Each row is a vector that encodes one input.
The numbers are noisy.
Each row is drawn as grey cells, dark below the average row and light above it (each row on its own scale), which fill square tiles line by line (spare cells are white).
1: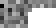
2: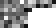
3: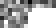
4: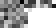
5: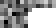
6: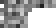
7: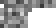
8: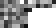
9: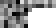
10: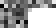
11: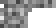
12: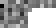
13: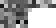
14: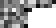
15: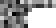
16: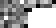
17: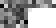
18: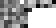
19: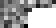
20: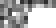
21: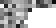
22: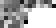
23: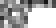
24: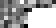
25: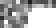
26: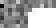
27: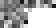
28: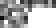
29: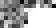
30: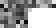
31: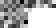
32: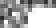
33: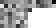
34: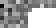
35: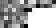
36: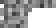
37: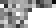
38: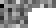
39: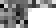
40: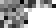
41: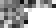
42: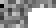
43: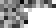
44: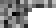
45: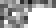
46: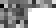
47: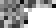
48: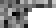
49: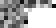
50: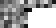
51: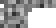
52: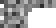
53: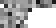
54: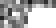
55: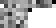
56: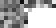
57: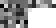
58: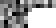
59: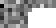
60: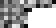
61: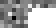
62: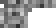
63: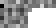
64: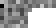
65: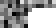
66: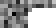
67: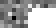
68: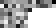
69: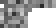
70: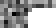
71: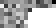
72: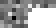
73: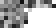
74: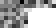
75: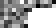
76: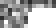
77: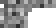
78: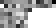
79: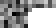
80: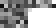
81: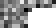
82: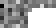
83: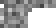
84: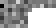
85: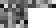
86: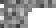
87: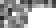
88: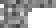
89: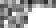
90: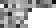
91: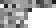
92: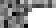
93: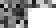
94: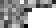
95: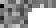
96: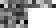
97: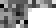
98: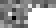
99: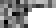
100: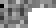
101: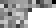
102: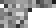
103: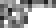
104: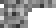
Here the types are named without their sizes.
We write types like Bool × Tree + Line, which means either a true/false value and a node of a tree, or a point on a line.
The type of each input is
Bool × Bool × Bool + Unit.
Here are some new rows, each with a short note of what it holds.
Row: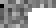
three true/false values
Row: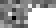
a fixed value
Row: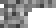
three true/false values
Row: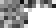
three true/false values
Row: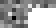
a fixed value
